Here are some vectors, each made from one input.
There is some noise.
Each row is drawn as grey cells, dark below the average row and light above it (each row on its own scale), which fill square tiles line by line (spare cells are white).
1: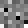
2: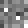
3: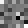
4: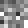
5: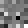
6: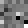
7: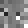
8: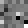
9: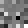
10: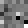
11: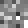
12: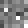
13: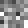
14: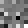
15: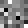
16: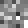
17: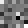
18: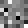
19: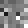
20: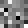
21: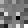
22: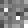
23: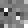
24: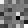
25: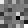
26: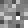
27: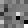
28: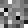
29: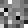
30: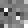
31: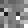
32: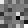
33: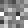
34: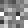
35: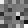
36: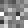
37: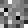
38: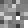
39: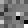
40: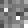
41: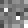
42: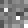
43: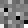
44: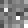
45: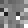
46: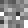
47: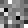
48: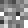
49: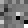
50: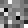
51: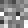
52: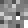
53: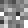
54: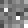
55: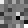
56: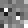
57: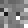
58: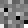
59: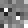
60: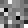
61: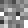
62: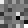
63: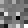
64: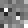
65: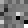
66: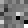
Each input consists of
a point on a 5-point line and a true/false value.
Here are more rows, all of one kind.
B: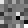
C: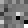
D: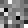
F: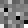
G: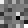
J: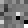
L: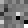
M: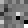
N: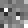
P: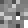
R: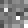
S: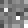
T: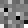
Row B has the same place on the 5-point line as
G and N.
